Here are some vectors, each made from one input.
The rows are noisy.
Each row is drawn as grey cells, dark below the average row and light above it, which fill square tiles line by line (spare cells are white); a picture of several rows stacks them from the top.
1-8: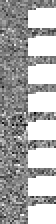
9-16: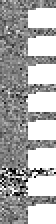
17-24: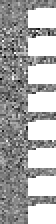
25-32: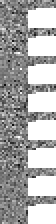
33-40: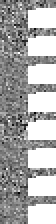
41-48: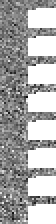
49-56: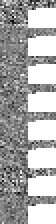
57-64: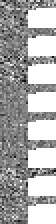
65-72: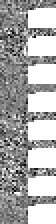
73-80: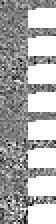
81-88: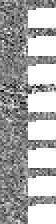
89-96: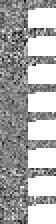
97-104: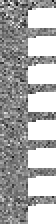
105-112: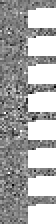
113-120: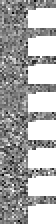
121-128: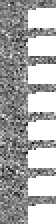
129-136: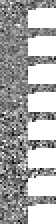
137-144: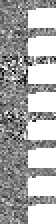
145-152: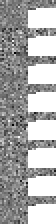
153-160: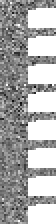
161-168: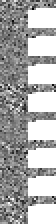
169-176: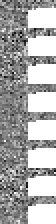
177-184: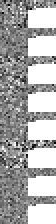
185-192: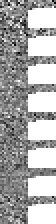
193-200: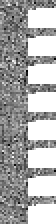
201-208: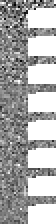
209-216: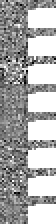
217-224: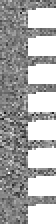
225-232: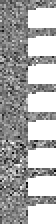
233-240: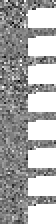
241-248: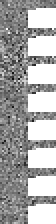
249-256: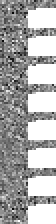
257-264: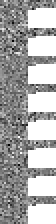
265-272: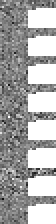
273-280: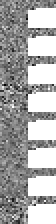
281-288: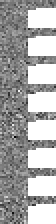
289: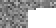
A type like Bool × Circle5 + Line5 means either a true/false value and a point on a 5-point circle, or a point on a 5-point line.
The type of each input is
(Circle5 + Circle11) × Circle11 + Line9 × Tree7.
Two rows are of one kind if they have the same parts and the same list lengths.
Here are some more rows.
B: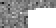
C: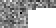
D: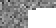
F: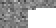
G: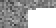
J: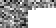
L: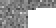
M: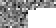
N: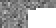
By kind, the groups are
B, D, F, G
C, L, N
J, M

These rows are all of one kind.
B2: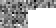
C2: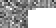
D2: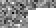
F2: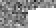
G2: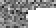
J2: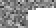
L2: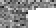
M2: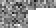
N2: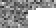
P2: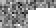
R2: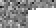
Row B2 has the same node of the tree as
F2 and N2.
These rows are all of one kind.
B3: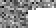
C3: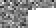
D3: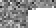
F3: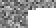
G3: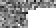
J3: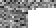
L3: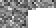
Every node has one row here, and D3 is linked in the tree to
B3 and C3.
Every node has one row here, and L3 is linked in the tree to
J3.
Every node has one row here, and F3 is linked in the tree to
G3.
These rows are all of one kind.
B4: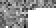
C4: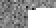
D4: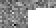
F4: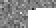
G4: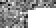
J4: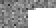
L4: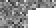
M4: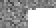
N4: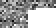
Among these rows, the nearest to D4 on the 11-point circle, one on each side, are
G4 and J4.
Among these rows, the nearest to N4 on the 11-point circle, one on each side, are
C4 and M4.
